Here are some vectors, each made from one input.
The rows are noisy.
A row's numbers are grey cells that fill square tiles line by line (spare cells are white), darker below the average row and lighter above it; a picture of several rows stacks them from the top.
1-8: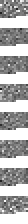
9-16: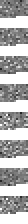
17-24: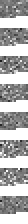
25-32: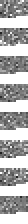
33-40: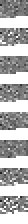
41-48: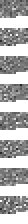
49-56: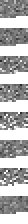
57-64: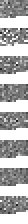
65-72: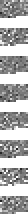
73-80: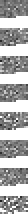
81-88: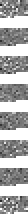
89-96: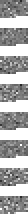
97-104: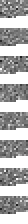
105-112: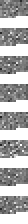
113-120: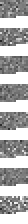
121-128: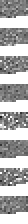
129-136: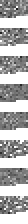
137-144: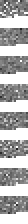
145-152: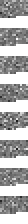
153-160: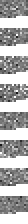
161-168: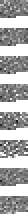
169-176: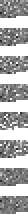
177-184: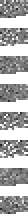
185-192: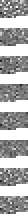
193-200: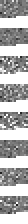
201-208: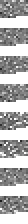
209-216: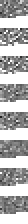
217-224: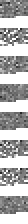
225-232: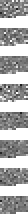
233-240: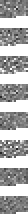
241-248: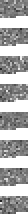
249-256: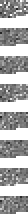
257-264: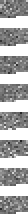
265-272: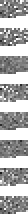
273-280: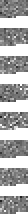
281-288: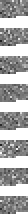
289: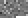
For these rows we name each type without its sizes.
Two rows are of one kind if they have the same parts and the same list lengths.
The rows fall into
2 kinds.
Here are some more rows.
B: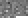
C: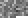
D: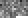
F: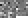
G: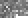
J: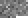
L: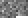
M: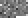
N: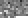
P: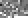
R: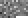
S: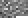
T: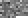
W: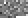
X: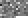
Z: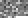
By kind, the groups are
B, C, D, F, L, N, P, R, S, T, W, X, Z
G, J, M

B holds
a point on a circle, a node of a tree and a true/false value.
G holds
a node of a tree.
